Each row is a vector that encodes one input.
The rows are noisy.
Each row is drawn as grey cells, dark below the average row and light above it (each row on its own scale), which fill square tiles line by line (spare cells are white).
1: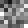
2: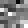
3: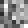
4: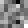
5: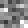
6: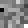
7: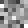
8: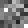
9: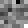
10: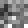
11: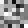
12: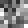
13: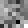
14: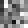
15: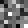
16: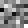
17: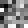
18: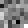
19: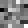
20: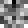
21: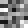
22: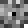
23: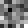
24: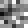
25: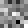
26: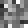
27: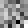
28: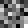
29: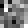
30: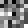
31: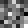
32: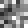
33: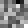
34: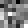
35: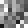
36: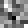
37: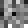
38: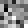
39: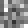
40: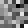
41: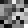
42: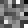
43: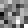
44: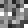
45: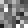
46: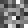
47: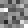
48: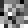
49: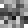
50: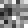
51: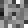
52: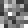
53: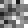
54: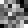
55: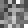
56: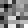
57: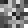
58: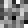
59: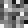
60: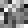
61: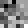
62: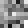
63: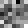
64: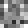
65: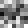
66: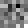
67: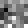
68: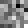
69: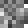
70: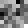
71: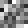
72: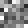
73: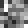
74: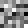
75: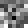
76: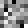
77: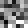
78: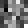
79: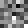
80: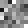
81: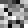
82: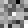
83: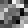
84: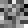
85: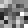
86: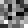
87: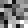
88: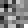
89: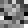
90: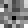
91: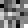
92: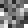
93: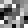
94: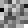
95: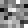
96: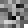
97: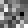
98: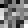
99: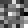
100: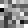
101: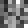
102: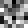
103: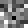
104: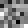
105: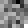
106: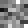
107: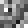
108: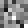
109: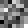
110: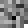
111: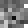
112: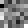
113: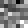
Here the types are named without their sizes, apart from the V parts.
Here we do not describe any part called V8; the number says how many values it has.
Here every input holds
a value of V8, together with either a point on a line, or a node of a tree.
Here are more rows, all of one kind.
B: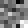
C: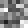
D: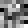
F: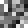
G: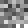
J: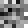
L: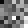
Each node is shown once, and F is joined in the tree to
C and J.
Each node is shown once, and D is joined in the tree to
B.
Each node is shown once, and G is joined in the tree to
L.
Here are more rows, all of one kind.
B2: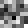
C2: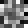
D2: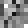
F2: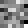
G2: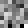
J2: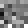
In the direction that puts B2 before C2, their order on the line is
B2, C2, G2, D2, J2, F2.
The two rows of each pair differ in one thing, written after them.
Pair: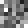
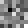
the node of the tree
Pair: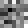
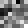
the node of the tree
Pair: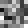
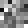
the node of the tree
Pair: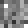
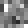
the node of the tree
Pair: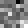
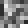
the value of V8
